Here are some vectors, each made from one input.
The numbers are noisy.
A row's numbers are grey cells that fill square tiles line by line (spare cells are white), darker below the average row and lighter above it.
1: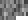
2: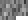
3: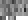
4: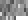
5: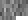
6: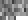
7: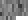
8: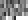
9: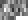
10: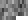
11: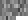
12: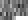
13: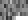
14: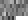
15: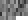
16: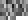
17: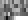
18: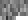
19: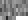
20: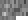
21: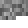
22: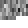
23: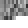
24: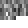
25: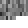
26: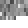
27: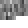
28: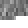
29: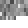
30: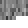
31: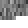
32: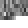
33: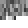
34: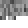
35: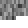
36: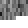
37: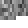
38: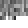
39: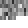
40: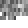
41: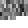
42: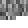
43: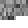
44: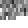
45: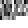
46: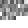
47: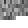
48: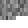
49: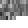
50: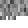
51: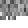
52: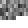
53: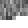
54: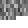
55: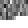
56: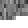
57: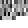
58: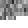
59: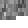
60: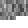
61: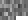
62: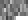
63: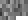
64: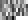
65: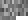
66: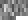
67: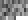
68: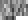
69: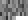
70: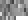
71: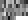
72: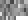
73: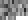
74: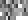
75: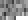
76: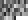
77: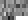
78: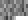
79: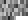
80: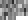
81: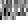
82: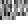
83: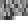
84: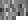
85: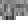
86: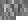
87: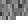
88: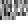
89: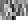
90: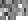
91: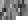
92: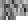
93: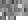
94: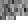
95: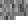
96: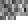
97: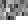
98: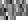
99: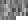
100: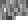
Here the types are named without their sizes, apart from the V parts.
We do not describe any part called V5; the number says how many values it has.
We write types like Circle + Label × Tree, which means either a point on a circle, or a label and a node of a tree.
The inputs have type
List(Bool × V5).
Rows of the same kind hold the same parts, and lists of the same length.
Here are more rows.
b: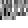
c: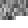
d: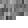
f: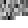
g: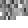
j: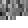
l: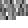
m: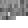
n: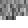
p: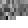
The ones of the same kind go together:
b
c, d, f, j, l, m, n, p
g

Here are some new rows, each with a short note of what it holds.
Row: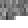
a list of two items
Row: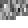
a list of two items
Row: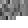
a list of two items
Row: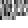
the empty list
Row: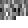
a list of two items
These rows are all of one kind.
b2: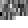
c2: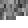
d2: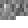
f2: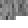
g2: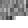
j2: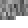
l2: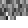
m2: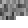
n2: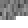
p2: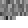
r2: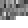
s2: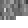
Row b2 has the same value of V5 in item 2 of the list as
c2, g2, m2 and s2.
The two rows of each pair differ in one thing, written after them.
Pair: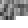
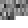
the true/false value in item 1 of the list
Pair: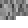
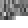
the value of V5 in item 1 of the list
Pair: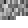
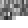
the true/false value in item 1 of the list
